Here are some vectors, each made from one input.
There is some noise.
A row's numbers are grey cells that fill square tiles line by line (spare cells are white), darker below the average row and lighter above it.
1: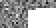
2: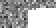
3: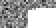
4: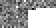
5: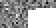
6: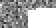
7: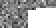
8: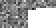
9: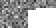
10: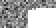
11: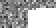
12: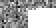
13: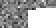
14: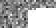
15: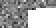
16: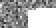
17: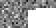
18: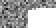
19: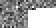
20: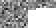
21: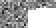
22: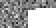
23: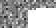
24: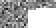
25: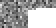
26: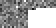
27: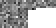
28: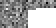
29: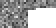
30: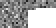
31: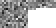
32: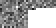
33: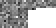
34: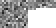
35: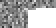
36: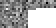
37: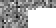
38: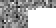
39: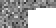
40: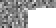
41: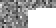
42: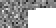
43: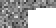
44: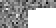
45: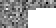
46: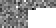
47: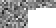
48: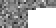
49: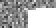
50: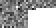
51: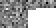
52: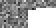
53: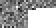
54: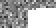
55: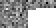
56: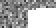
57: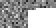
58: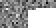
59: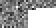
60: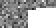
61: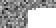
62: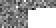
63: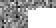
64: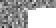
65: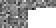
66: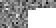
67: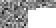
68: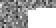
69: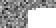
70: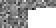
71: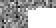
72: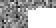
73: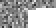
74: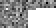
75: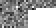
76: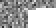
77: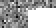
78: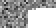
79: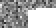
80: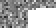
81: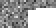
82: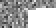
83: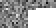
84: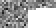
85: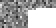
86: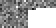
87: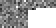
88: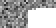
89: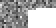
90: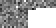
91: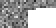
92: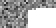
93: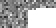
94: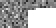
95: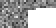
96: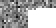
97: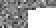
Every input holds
either a point on a 6-point line, or a point on an 8-point line.
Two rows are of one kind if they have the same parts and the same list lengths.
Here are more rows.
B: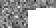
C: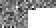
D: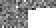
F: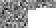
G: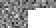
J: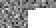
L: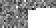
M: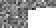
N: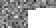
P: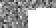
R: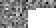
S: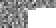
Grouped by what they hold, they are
B, C, D, G, J, L, M, N, R
F, P, S

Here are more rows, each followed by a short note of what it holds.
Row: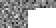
a point on an 8-point line
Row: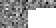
a point on an 8-point line
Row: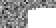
a point on a 6-point line
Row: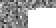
a point on a 6-point line
